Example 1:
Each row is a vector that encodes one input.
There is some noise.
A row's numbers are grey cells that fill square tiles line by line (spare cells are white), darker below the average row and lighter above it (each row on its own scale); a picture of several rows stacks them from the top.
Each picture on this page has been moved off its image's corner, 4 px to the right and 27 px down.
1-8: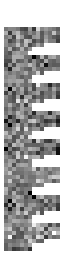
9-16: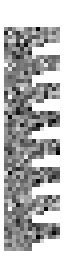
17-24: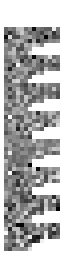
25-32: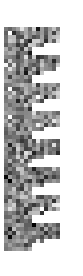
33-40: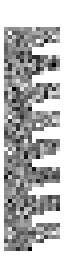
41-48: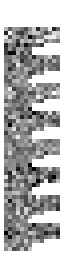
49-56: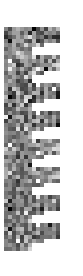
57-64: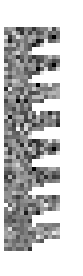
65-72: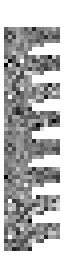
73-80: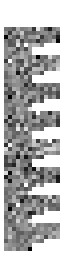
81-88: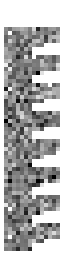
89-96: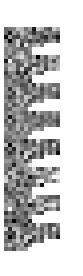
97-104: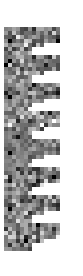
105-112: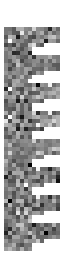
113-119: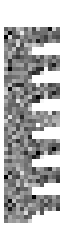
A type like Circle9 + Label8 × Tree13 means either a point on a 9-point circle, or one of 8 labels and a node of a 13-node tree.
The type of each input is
Bool × (Label9 + Tree10).
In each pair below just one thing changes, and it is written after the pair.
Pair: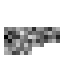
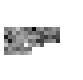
the label
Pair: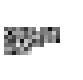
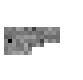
the label
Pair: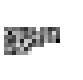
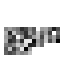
the label
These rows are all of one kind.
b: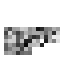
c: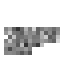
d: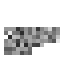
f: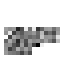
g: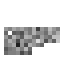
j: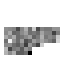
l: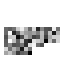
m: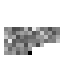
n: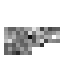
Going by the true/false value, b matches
g, l and n.
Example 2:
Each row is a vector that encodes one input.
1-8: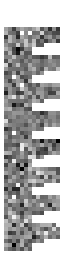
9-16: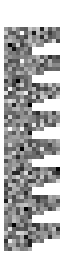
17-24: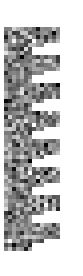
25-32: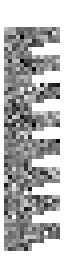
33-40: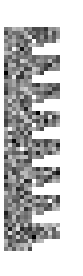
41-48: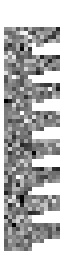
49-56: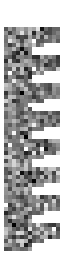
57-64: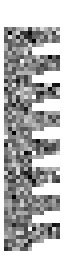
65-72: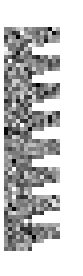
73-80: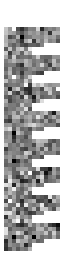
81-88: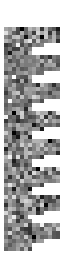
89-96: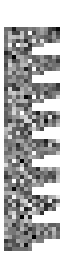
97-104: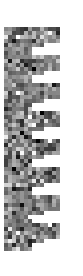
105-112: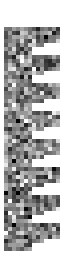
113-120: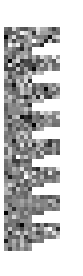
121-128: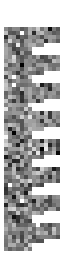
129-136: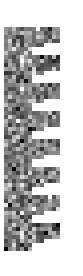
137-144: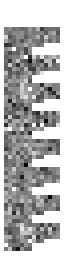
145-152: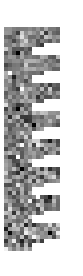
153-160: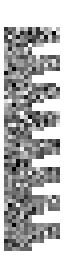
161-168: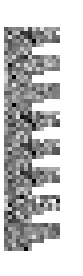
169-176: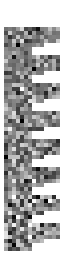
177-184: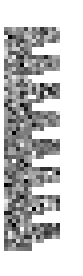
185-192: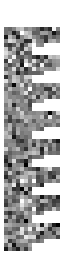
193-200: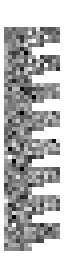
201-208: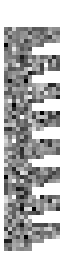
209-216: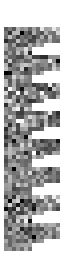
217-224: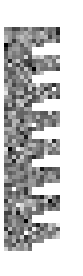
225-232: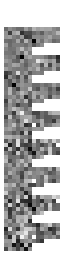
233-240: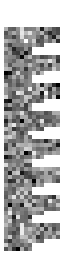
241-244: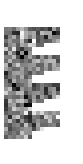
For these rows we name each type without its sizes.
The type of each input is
(Bool × Bool × Bool × Bool × Bool + Unit) × Label + Tree.
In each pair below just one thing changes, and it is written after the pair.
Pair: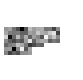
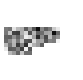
the label
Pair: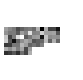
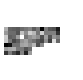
one of the five true/false values
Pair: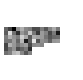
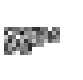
one of the five true/false values
